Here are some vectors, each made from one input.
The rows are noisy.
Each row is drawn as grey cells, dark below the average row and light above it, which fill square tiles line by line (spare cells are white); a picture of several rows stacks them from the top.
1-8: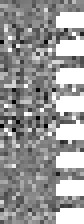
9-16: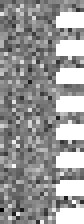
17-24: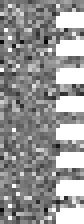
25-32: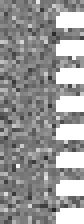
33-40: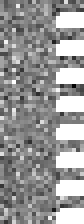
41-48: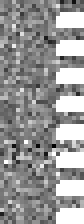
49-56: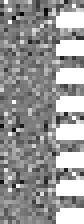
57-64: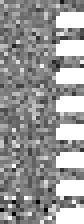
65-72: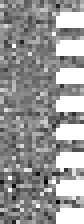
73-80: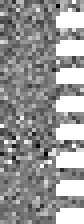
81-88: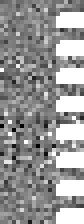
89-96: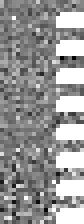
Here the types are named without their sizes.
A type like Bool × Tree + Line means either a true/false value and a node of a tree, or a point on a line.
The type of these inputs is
(Bool × Bool × Bool × Bool + Unit) × Label + Line.
